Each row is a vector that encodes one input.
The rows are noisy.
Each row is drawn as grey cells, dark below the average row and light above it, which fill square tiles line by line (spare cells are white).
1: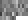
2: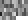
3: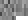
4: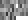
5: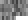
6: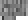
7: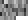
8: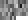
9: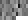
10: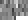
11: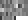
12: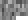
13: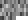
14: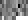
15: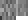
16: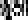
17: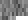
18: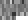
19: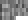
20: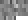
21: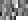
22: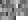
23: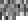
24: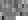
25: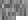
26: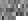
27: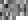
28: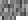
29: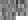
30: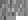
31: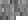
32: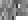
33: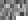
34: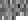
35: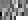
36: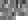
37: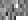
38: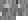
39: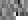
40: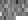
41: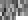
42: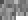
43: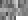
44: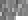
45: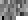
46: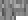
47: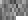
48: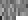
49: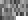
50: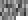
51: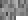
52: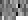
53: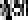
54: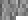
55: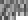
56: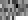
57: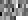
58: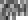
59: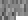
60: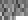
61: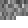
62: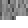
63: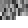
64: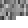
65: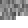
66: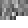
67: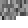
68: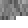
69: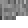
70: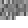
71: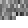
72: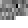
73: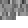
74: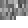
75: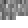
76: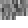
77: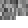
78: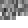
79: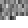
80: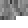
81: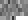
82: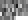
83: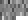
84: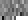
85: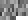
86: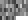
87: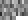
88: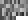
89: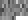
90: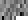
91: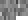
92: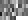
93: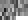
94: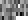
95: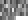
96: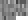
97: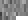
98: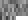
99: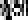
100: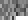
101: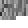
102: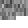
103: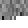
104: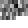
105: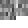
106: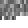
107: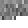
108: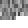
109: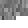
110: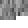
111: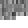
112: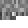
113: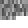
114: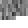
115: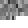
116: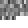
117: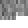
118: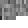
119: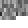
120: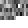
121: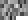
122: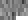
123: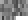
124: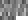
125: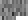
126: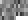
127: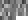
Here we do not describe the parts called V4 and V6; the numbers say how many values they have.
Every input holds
either a point on a 5-point circle, three true/false values, a value of V4 and a value of V6, or a fixed value.
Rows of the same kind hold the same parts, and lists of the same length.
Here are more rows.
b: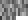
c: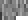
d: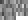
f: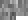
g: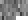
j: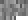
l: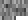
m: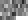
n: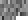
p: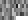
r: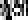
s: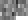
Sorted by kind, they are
b, c, d, f, g, j, l, m, n, p, s
r

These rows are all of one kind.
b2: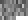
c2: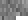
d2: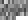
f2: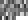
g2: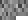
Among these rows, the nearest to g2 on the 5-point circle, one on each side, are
b2 and f2.
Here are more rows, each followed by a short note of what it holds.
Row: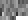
a point on a 5-point circle, three true/false values, a value of V4 and a value of V6
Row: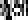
a fixed value
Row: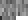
a point on a 5-point circle, three true/false values, a value of V4 and a value of V6
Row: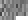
a point on a 5-point circle, three true/false values, a value of V4 and a value of V6
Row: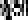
a fixed value
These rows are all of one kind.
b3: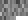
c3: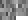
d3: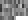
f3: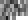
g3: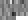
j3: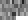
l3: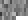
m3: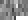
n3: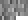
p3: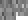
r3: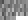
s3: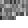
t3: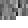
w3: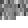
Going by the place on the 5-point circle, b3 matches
n3, p3 and r3.
